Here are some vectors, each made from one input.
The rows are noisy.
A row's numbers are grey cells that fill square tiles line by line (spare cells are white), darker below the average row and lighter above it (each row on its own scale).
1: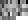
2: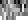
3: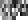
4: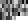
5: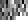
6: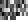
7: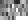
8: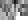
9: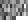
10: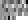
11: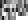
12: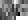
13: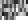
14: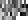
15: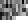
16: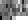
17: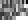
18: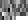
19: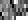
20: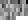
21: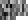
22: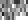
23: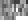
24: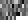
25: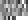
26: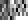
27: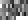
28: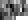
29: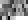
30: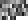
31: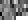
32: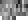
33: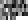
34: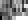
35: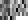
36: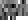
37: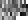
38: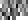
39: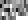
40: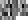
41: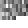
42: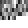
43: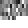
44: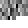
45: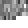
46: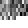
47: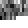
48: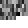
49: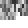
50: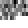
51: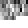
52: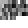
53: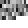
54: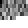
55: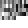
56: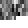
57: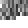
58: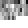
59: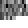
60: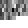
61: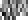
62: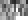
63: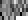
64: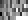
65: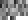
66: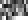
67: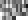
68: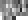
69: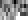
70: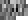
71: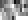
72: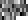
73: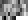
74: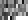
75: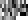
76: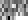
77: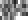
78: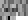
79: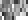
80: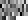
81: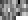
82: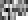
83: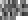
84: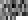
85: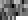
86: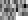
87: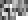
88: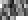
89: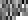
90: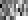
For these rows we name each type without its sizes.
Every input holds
four true/false values.
